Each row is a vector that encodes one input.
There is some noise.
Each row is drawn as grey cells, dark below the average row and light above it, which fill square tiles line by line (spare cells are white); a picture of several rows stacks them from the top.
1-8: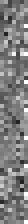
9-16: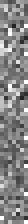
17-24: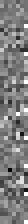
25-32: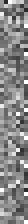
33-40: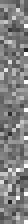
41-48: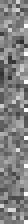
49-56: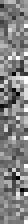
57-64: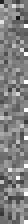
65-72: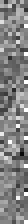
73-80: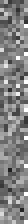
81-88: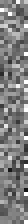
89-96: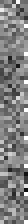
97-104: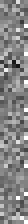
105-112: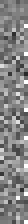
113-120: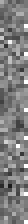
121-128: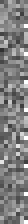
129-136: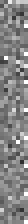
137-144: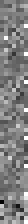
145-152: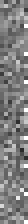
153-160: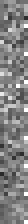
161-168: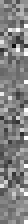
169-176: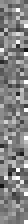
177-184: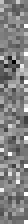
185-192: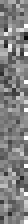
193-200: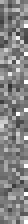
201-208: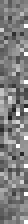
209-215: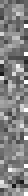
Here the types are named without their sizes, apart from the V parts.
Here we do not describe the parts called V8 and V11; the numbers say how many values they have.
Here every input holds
a value of V11, together with either a point on a circle, or a true/false value and a value of V8.
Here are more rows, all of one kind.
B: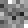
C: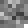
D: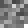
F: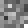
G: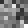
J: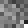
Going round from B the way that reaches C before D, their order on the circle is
B, C, G, J, F, D.
